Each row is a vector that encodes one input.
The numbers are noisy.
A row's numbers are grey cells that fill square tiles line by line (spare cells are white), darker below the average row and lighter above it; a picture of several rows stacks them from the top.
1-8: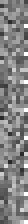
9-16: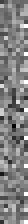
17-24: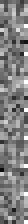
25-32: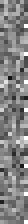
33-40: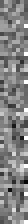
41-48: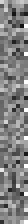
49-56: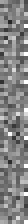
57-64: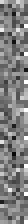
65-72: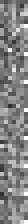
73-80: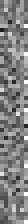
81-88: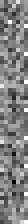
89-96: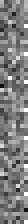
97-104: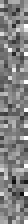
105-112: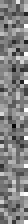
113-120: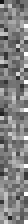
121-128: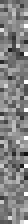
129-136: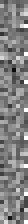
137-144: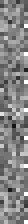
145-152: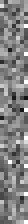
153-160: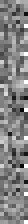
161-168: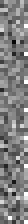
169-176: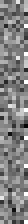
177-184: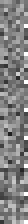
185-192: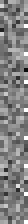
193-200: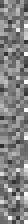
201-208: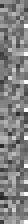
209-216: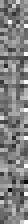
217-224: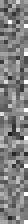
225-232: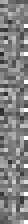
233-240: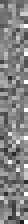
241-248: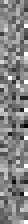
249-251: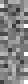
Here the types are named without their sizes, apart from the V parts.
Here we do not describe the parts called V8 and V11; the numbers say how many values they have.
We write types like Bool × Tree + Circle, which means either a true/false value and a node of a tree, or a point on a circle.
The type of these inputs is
Bool × (Line × V11 + V8).
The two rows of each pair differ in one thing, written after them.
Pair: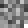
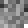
the value of V11
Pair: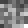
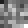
the value of V11
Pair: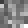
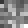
the place on the line
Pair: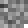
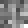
the true/false value
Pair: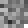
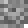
the value of V11
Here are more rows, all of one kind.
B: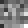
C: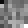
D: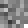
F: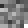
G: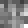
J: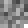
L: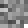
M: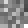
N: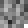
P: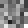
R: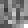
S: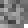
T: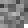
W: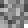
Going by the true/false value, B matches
C, G and R.
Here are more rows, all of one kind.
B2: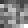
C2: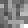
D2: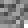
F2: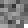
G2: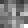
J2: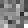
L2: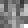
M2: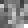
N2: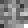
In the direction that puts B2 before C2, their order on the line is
J2, N2, B2, G2, C2, L2, M2, F2, D2.
